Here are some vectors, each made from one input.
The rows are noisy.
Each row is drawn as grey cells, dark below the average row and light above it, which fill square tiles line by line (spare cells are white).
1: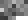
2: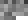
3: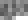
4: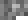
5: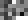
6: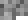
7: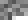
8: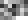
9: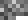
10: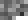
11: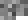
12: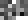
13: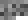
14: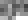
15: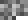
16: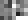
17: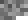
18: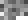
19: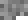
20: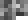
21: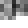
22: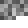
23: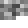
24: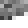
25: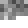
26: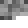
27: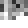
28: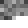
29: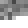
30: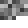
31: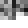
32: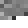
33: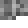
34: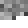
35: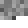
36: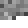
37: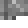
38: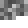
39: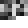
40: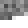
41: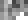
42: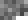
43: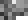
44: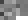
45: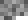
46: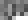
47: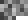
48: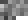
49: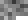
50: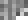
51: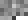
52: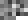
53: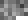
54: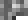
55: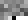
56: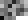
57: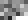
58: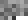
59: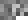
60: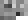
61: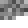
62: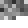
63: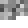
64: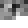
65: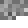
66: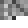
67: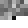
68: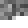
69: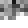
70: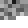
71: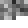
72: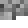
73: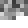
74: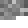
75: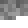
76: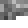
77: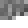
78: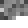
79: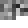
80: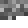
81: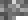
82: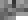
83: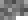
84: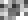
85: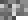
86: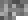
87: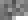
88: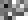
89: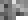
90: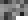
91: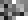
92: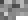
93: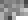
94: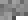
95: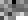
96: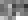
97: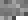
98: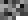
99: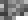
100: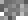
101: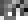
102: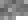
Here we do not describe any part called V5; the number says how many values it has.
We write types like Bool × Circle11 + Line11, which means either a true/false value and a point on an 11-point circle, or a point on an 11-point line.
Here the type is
Line4 + (Tree7 + Unit) × V5.
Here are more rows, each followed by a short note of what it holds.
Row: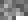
a value of V5
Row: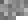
a value of V5
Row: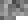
a value of V5
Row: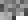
a node of a 7-node tree and a value of V5
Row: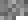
a node of a 7-node tree and a value of V5
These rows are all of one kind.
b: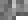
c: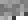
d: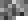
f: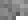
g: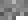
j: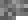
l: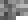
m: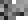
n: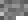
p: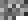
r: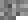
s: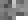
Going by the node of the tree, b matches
c, m and s.
